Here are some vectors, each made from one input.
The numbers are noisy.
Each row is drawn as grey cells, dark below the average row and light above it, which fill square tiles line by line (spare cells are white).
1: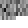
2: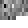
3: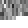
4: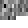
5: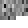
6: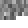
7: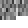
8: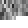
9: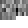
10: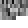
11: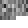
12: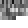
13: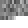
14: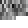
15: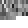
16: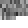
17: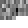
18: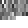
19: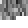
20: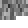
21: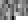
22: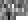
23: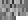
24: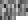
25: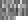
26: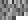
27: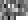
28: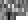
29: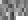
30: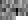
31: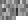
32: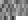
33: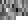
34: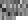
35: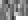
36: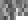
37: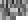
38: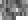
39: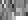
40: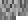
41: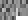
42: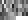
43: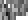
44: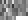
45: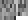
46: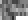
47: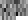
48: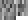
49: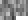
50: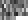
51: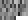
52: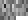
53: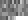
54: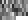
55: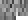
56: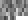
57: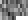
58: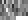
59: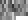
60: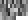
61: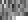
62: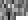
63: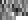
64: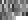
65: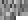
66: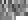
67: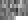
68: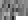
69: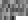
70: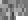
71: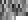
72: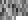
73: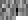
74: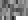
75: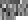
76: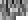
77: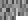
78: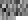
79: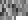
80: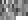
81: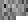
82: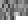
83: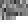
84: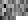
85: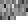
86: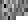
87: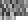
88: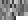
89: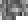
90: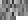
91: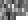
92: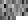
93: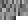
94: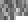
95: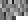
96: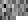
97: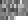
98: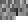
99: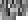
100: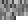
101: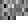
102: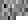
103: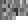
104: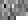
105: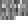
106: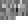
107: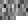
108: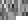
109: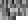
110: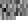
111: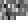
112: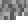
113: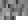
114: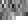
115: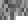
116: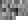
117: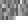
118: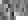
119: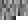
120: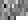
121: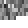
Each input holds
a point on a 5-point line, together with either a point on a 5-point line, or four true/false values.
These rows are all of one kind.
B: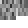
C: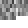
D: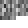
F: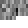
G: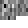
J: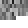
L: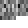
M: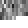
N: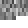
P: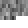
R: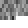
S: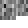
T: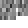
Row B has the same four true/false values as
C and N.
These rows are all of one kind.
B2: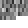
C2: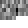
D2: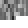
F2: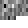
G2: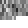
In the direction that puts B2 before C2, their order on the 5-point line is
F2, B2, D2, C2, G2.
